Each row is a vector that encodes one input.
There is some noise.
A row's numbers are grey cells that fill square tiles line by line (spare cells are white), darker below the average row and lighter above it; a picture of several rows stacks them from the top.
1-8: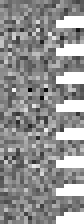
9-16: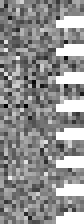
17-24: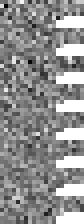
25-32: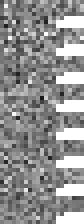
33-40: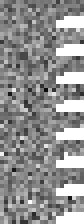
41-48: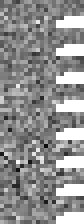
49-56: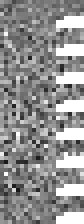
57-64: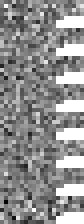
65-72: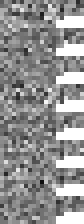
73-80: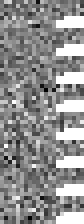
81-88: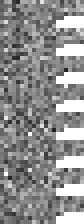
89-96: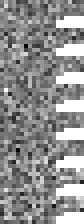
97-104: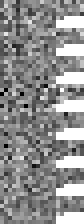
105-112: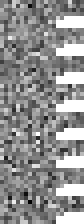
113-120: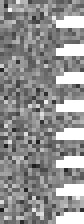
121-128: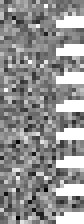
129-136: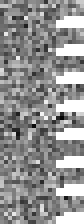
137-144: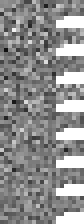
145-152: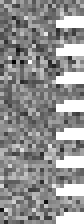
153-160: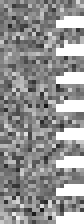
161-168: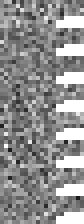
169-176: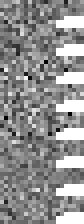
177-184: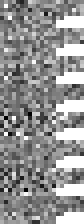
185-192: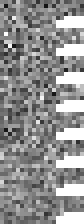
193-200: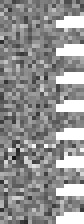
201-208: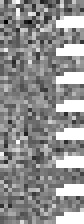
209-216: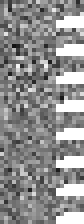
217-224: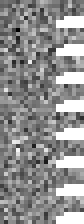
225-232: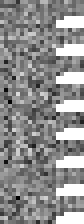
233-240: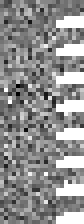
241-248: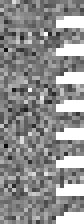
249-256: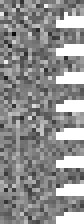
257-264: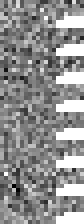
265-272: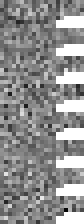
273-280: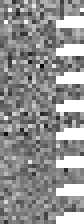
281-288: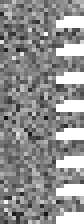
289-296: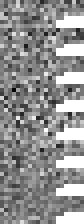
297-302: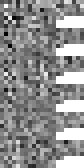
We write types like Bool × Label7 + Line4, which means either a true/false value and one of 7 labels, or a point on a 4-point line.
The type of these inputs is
List3(Line7).
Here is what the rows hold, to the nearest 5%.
All of them are lists of up to three points on a 7-point line: a few are empty, 15% hold one, 40% two and 45% three.
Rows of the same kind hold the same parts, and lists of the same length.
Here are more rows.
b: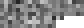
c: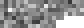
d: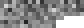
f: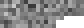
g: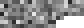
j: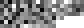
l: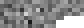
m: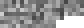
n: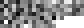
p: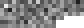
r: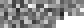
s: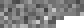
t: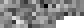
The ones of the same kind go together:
b, g, l, s
c, m, r
d, f, p, t
j, n

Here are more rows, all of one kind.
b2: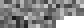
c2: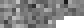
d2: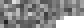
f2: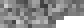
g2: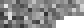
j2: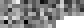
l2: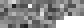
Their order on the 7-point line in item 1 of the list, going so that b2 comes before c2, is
b2, g2, l2, d2, c2, f2, j2.
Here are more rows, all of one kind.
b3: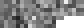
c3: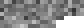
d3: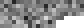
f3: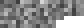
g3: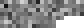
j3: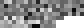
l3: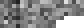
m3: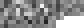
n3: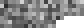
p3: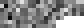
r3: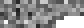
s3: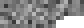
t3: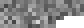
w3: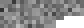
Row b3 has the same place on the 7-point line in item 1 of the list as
g3, l3, n3 and p3.
